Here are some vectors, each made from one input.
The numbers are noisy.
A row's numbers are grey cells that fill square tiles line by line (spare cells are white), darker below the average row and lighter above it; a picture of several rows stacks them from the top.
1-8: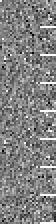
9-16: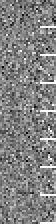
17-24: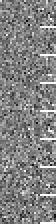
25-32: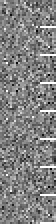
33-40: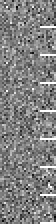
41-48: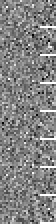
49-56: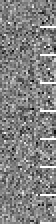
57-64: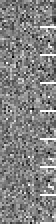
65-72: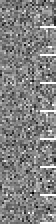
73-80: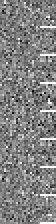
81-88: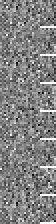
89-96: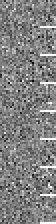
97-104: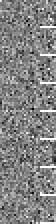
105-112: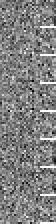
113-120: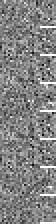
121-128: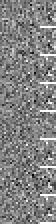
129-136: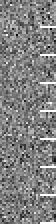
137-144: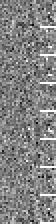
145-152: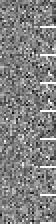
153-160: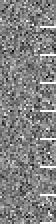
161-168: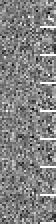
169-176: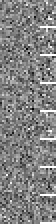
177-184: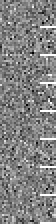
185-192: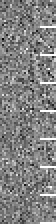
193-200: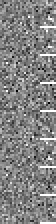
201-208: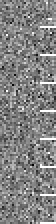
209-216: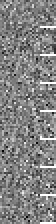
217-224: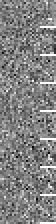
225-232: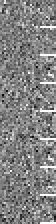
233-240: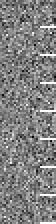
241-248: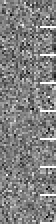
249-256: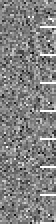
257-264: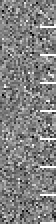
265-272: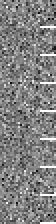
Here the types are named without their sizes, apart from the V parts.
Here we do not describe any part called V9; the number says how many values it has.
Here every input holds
a label, together with either a node of a tree, or a value of V9.
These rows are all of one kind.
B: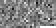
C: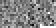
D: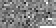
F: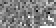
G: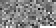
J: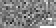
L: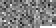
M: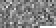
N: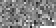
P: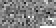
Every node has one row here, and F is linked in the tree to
N.
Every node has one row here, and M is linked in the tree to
D.
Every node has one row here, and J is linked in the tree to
C, D and L.
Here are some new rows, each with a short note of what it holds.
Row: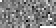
a label and a value of V9
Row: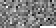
a label and a value of V9
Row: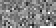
a label and a value of V9
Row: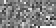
a label and a value of V9
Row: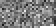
a label and a value of V9
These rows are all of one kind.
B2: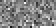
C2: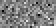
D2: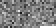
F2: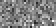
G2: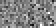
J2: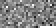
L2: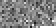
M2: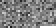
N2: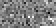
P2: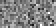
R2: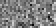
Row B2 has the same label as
C2, F2 and L2.
